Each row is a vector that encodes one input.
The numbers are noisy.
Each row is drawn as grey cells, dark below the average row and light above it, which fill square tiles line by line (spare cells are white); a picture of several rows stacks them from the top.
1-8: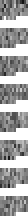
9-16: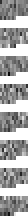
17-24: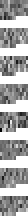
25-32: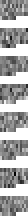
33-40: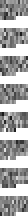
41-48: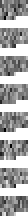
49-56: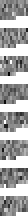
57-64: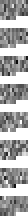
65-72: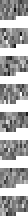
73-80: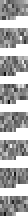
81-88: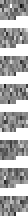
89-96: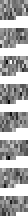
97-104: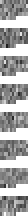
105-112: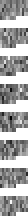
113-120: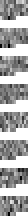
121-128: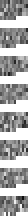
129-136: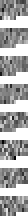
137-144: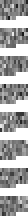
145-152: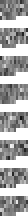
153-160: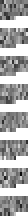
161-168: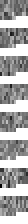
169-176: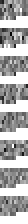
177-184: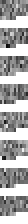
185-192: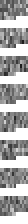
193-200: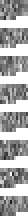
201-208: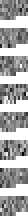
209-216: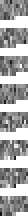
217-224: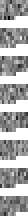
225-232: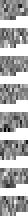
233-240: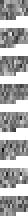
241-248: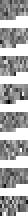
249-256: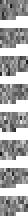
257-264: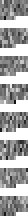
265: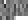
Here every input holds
a point on a 10-point circle, together with either one of 8 labels, or a point on a 7-point line.
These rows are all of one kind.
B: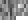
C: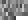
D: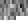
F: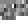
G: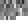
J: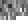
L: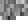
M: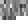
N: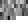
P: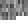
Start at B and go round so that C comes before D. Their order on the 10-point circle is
B, G, J, P, N, F, L, C, D, M.
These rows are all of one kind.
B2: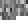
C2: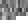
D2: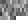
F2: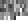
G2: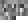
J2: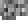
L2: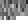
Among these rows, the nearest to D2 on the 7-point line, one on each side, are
C2 and F2.
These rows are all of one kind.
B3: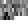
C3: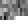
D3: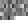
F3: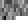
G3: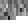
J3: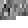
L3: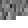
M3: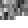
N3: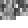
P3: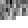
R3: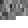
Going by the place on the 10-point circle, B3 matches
C3, L3, M3 and R3.
